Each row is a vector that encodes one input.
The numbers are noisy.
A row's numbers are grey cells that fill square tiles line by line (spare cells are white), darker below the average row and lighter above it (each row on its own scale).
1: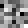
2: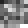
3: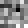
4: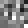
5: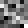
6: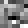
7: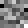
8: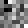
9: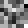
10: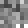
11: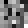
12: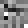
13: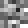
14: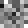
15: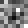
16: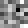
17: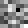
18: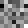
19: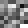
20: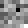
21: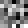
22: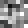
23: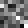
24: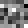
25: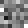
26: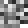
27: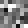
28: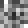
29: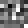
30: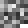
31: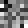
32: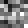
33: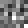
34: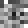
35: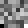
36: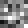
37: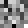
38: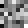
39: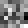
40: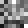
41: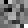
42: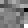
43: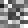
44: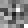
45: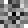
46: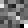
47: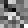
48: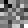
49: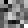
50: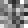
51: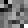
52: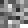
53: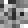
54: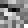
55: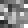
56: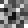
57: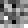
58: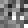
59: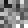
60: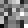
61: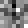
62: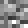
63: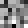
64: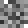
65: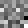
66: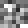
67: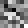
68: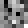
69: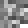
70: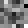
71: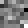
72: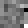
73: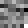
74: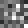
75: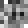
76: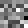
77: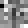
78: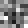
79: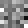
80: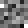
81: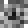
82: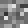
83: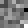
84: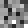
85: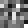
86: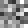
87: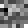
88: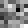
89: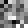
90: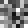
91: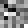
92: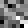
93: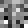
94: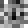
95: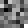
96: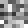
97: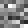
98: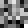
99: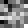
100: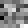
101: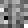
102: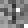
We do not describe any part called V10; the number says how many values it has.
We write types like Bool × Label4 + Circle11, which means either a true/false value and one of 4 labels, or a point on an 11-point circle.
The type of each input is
Bool × Label9 + V10.
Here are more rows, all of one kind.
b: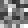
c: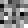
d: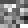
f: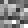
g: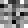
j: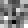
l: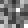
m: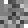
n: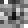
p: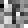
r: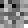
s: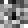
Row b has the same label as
g, j and l.
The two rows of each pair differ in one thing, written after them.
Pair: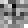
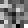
the label
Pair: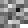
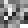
the label
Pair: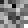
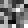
the label
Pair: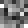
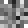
the true/false value
